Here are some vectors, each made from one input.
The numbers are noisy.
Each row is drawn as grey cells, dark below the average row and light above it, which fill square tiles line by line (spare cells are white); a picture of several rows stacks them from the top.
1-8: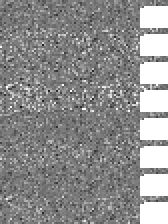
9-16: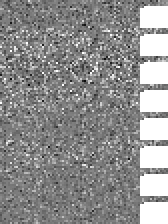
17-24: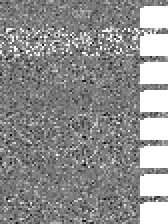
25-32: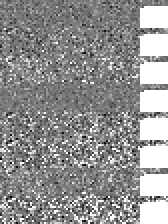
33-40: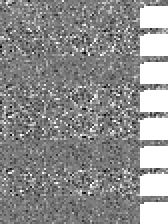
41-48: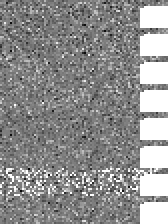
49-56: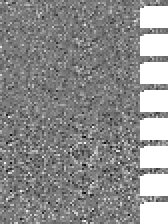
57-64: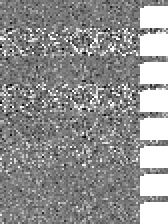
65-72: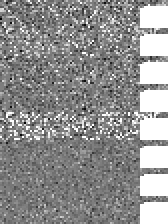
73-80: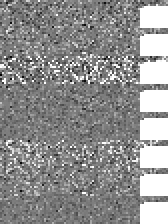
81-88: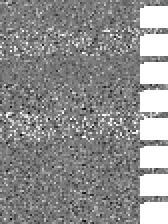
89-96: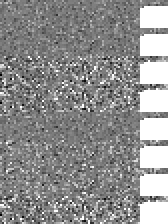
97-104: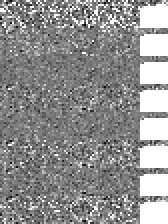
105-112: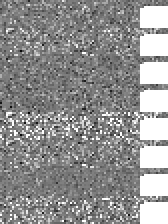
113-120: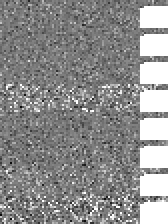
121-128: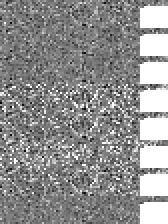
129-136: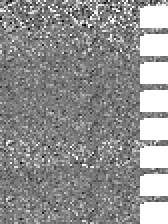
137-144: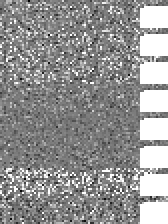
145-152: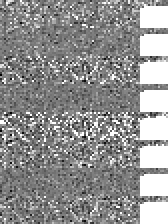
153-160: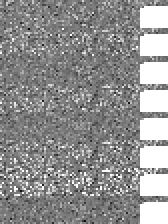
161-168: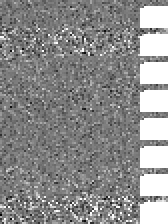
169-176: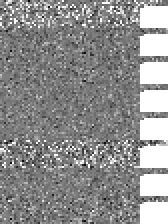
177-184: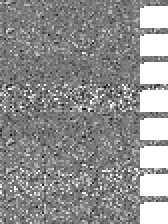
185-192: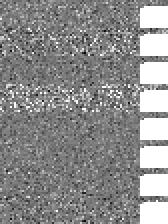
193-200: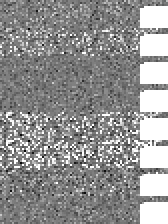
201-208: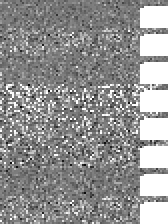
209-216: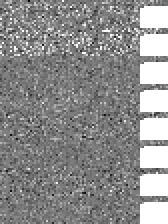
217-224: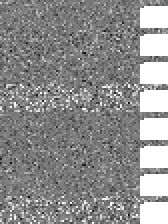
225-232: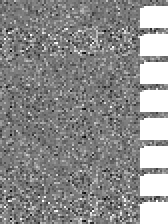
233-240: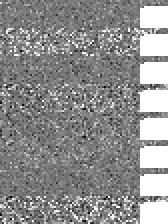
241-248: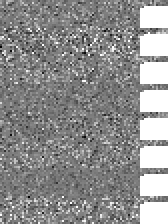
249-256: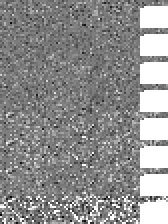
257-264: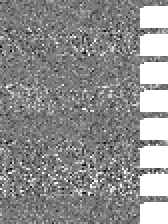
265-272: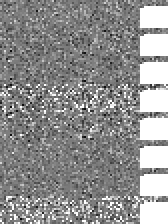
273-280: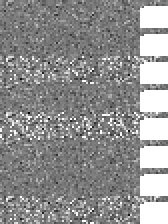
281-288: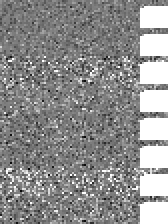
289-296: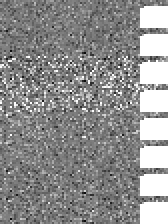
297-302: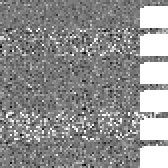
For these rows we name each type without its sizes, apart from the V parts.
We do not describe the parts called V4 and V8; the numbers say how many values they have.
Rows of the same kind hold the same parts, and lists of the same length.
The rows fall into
3 kinds.
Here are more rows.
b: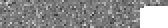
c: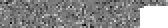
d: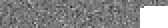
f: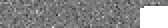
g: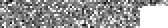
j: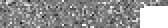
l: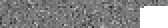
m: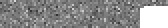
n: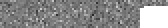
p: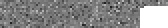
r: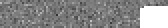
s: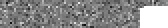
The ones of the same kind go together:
b, f, p
c, g, m, n, s
d, j, l, r

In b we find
a true/false value, a value of V4 and two values of V8.
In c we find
a point on a circle and a true/false value.
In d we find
a node of a tree, a true/false value and two values of V8.
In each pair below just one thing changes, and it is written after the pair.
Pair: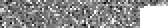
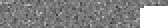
the true/false value
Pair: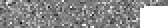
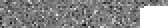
the true/false value
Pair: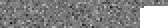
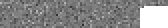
the node of the tree
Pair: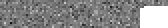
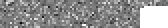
the true/false value
